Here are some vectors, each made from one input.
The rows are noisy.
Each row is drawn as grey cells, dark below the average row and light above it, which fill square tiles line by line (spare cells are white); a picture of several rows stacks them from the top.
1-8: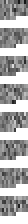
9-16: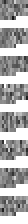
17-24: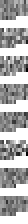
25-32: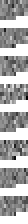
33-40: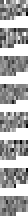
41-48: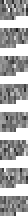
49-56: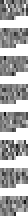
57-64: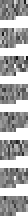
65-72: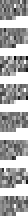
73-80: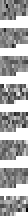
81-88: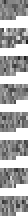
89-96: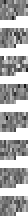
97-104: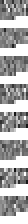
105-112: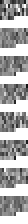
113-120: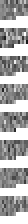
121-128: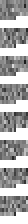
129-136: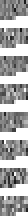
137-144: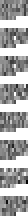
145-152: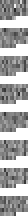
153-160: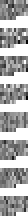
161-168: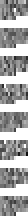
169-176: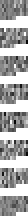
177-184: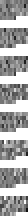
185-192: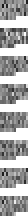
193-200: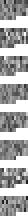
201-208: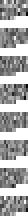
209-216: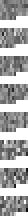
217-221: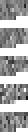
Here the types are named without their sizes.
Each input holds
either a point on a circle, or a node of a tree.
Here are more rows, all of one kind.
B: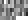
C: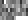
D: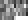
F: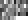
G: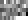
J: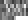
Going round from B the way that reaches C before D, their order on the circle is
B, C, J, D, F, G.
